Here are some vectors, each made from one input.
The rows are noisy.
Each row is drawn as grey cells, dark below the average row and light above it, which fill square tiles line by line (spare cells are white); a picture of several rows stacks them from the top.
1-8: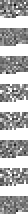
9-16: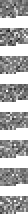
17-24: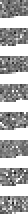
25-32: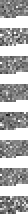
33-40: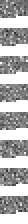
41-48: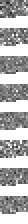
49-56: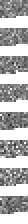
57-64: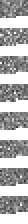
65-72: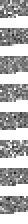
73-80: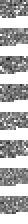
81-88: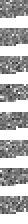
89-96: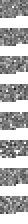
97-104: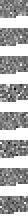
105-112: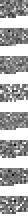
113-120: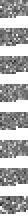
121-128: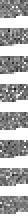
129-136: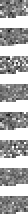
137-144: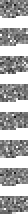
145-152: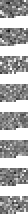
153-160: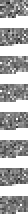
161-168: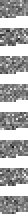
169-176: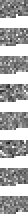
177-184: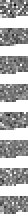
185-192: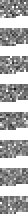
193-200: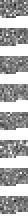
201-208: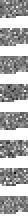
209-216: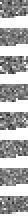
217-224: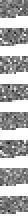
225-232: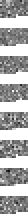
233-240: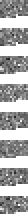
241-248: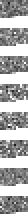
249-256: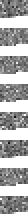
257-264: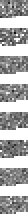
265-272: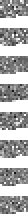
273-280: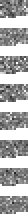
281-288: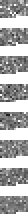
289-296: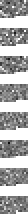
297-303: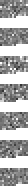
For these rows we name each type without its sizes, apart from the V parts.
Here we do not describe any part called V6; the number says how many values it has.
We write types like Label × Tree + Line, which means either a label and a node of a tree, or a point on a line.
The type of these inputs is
Bool × List(V6) + Line + Tree.
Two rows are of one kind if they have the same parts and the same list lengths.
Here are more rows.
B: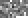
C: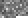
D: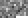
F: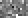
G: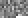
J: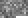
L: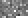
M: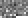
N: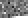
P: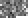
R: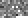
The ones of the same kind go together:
B, C, D, G, J
F
L, R
M
N, P

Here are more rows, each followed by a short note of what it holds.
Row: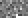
a node of a tree
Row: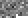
a node of a tree
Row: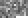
a true/false value, together with a list of two items
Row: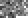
a point on a line
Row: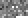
a true/false value, together with a list of one item
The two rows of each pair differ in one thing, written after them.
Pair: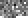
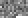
the value of V6 in item 1 of the list
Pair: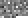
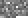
the value of V6 in item 1 of the list
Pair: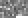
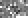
the value of V6 in item 1 of the list
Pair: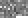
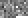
the value of V6 in item 1 of the list
